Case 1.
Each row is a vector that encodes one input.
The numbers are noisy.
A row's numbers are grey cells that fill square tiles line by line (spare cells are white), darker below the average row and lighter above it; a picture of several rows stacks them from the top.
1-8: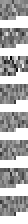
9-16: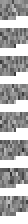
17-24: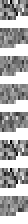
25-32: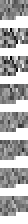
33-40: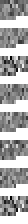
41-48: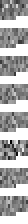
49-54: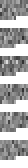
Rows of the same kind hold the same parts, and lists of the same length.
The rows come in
2 kinds.
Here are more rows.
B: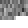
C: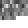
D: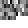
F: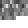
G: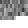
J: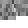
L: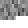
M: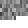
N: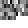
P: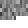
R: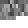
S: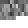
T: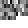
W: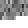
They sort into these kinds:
B, C, F, G, J, L, M, P, R, S, W
D, N, T

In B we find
a node of a 10-node tree.
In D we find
a fixed value.
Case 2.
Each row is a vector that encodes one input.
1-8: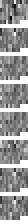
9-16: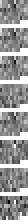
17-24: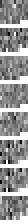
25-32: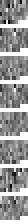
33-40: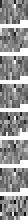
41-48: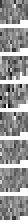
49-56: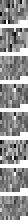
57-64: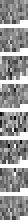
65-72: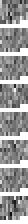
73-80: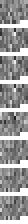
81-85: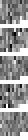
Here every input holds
either a fixed value, or three true/false values.
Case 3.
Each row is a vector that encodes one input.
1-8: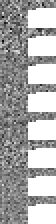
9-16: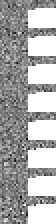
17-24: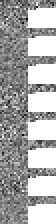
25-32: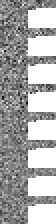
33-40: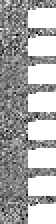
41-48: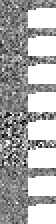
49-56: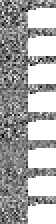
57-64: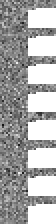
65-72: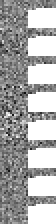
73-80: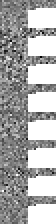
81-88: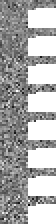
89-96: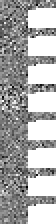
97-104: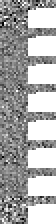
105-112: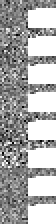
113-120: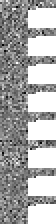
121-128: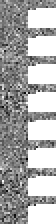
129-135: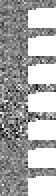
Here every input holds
a point on an 11-point circle.
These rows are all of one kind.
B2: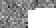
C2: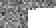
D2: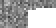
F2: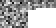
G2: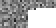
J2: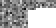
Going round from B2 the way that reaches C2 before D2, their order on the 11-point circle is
B2, C2, G2, D2, F2, J2.
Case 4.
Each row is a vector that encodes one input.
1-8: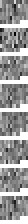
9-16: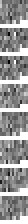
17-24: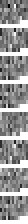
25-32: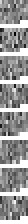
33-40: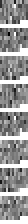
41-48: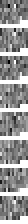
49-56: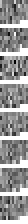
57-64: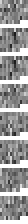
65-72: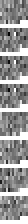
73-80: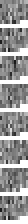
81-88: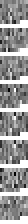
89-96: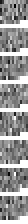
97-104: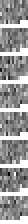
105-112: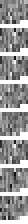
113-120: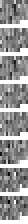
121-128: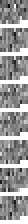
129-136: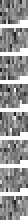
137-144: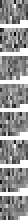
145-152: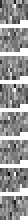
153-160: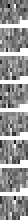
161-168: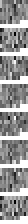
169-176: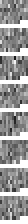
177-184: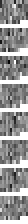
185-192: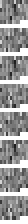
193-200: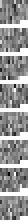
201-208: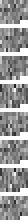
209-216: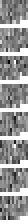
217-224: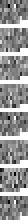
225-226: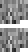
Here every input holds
either a fixed value, or three true/false values.
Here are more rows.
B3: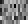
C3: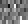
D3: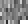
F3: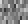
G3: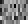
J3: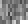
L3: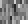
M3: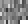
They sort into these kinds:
B3, G3
C3, D3, F3, J3, L3, M3

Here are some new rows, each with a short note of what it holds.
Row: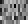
a fixed value
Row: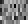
a fixed value
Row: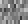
three true/false values
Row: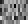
a fixed value
